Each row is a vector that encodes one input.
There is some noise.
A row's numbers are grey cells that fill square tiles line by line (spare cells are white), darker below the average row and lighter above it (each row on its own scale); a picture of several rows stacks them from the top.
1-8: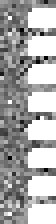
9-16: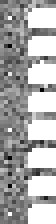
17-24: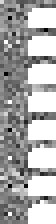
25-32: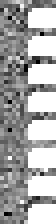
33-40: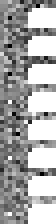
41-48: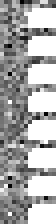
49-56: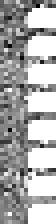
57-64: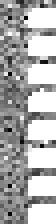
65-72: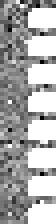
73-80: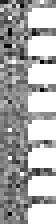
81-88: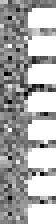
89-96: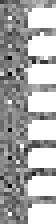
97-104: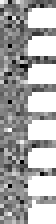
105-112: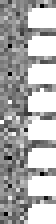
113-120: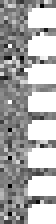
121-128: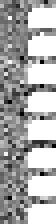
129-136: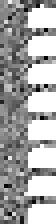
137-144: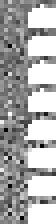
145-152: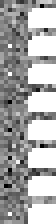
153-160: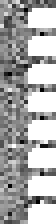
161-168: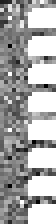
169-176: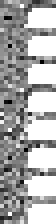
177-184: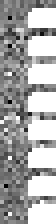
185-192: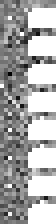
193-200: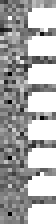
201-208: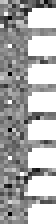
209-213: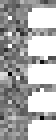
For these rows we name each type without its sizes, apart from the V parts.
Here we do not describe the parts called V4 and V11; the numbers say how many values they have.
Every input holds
a point on a line, together with either a label, or a value of V4 and a value of V11.
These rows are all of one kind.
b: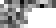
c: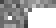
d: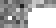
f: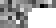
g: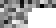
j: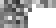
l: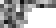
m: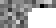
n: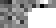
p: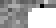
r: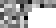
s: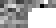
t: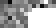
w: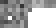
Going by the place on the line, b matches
g, l, p and s.
